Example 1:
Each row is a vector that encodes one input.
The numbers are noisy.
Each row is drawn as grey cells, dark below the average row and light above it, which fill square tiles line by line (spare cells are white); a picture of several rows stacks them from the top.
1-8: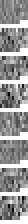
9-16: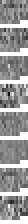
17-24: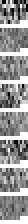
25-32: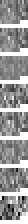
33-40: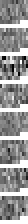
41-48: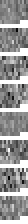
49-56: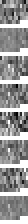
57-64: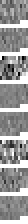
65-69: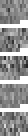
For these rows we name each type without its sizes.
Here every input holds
a point on a line and a true/false value.
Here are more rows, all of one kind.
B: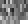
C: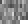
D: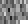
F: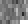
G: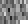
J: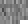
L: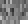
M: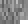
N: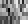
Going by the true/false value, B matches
F, J and L.
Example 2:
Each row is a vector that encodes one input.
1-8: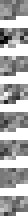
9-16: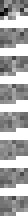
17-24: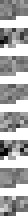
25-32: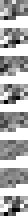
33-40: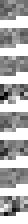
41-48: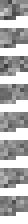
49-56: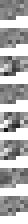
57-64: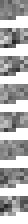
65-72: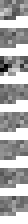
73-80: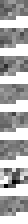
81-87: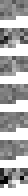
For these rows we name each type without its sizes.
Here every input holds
a point on a circle and a true/false value.
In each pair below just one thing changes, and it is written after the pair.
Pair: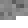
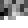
the place on the circle
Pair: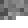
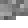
the place on the circle
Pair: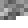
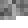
the place on the circle
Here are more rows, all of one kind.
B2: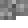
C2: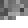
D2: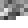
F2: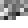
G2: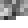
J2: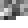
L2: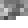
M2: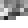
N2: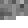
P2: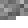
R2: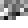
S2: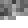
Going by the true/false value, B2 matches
C2, G2 and J2.
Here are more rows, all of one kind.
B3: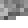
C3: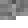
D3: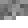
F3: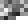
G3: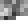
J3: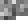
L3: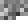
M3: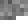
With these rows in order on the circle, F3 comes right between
D3 and M3.
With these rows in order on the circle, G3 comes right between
B3 and C3.
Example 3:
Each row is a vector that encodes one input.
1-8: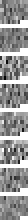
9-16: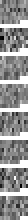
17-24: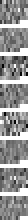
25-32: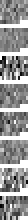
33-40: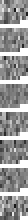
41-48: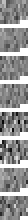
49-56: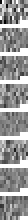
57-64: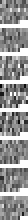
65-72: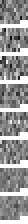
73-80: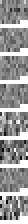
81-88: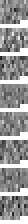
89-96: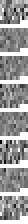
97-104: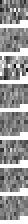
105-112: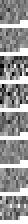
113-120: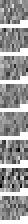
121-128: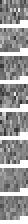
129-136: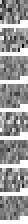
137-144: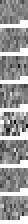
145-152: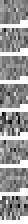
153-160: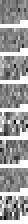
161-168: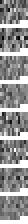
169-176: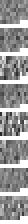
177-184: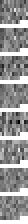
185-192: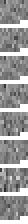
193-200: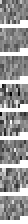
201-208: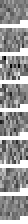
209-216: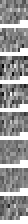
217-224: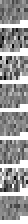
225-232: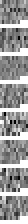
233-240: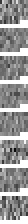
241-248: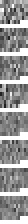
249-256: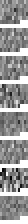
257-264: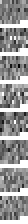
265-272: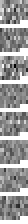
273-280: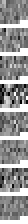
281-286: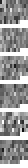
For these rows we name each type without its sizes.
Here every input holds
either a node of a tree, or three true/false values.
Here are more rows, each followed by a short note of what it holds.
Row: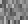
a node of a tree
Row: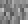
a node of a tree
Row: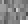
three true/false values
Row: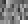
three true/false values
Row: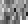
three true/false values
